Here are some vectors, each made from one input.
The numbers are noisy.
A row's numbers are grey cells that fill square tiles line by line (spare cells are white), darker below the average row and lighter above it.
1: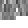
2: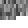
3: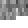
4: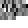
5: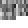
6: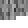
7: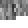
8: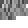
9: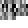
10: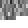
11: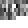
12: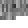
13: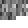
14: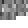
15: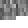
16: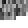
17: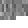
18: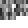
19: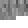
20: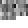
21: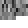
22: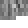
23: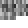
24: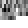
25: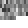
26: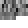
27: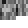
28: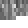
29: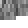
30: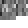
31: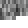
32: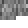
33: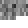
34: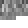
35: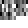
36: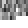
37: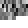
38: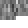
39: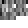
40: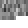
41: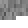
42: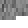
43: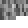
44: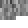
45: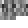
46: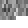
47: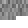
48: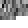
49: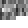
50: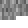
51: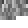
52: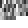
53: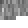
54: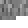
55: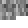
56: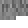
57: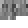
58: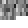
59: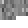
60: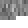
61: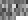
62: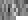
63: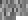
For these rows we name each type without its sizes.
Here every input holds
a point on a line and a true/false value.
